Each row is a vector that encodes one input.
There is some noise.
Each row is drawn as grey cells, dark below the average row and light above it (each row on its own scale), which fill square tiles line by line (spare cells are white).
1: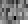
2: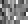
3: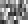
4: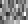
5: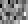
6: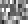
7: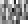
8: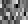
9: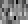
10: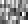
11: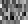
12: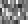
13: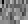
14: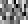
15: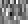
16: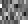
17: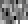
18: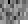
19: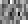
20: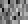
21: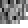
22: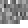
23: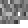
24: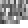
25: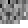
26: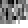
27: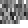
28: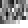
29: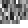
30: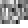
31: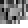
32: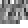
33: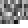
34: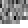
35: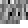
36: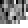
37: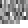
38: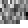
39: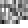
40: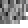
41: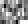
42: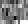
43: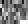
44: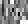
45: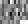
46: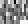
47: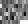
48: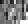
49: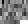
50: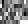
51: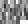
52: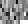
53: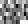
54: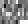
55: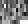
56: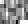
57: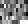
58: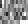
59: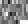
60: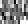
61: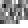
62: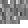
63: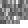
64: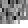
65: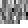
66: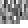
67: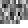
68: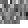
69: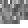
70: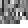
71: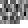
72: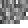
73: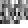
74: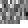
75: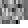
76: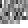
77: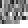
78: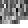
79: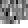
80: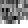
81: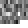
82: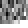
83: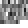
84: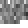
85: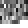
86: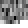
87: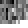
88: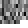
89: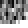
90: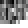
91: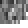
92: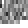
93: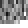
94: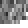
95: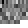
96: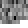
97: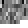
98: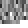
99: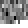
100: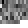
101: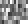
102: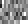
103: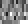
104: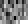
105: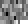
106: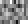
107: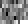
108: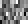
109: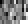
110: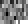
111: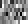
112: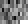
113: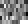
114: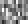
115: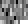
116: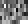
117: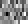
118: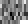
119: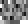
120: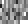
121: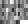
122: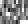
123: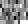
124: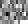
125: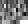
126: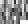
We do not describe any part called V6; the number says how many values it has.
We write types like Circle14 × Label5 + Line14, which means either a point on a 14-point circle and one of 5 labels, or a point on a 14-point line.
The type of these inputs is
List2(Bool × V6).
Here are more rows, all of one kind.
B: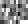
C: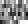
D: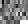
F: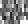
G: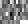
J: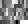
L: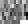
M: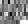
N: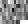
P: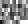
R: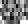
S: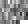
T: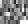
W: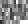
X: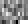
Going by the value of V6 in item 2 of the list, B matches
D, N, P and R.
